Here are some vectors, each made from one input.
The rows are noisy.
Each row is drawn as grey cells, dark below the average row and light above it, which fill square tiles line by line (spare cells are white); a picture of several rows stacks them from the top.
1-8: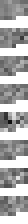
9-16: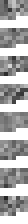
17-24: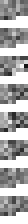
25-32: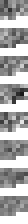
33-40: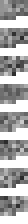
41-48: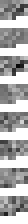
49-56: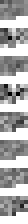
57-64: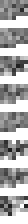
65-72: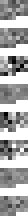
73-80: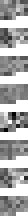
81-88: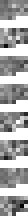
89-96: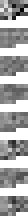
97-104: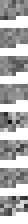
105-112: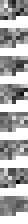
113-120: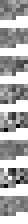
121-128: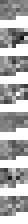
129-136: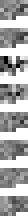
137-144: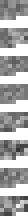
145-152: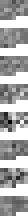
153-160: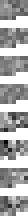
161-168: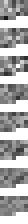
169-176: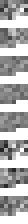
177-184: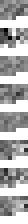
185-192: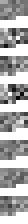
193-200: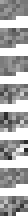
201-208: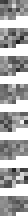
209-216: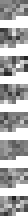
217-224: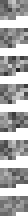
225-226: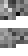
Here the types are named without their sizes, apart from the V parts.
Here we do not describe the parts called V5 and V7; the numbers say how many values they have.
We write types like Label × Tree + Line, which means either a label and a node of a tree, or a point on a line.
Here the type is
Bool × Line × (Line + V7) × V5.
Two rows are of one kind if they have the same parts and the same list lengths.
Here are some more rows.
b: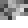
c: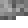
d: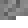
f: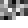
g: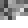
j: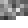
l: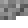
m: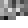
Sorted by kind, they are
b, f, j, l, m
c, d, g

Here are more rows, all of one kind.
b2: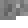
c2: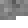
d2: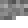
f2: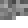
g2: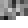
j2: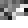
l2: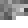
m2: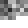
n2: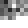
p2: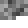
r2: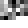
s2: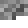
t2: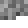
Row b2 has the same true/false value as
f2, j2 and p2.
